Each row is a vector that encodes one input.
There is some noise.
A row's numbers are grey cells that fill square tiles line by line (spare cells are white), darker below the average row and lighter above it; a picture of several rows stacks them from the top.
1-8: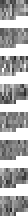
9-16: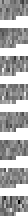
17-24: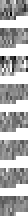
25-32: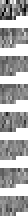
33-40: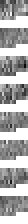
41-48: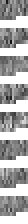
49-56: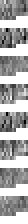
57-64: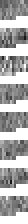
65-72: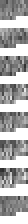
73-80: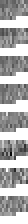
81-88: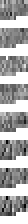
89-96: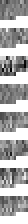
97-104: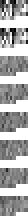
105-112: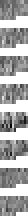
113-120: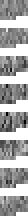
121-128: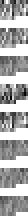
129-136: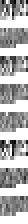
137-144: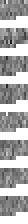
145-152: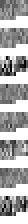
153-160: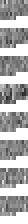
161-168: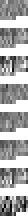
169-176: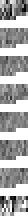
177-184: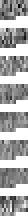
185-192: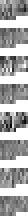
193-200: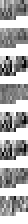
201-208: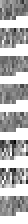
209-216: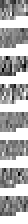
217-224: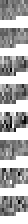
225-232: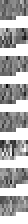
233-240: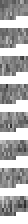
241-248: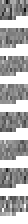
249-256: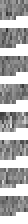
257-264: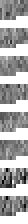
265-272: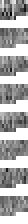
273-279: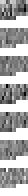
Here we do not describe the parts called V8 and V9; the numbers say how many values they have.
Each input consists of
either a true/false value, a value of V8 and a value of V9, or a list of up to two points on a 7-point line.
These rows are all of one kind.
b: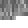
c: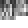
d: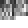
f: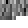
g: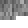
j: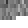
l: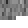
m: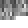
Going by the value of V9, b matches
f and g.
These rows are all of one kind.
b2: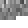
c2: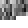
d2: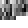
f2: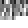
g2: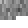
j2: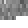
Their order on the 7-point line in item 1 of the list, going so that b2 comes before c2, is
b2, g2, j2, f2, c2, d2.
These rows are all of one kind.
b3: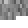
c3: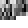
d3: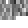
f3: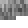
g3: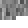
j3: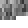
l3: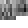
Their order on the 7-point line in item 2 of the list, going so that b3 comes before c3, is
g3, d3, f3, b3, l3, j3, c3.
